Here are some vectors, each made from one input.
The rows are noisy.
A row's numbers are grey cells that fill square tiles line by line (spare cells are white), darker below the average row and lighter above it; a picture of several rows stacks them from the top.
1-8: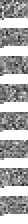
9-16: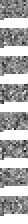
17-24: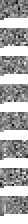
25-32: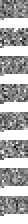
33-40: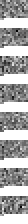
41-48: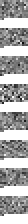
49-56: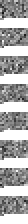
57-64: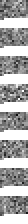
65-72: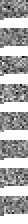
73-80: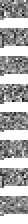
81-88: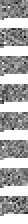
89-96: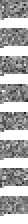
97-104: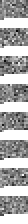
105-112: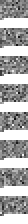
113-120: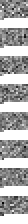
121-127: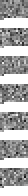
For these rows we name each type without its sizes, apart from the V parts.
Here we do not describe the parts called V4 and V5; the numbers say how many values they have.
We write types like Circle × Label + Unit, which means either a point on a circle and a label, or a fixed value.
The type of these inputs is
(Bool × Bool × Bool × Bool + V5) × Line × V4.
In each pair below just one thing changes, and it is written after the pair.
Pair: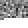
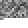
the place on the line
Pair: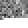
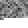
the value of V5
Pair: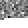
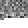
the value of V5
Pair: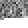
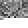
the value of V5
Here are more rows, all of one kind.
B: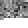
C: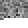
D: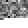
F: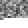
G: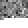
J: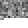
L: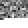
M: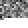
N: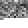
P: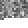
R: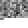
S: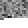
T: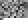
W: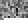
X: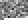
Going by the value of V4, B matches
C, J, P and X.
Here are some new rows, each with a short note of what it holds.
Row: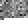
a point on a line, four true/false values and a value of V4
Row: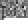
a point on a line, four true/false values and a value of V4
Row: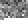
a point on a line, four true/false values and a value of V4
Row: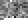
a point on a line, a value of V4 and a value of V5
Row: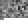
a point on a line, four true/false values and a value of V4
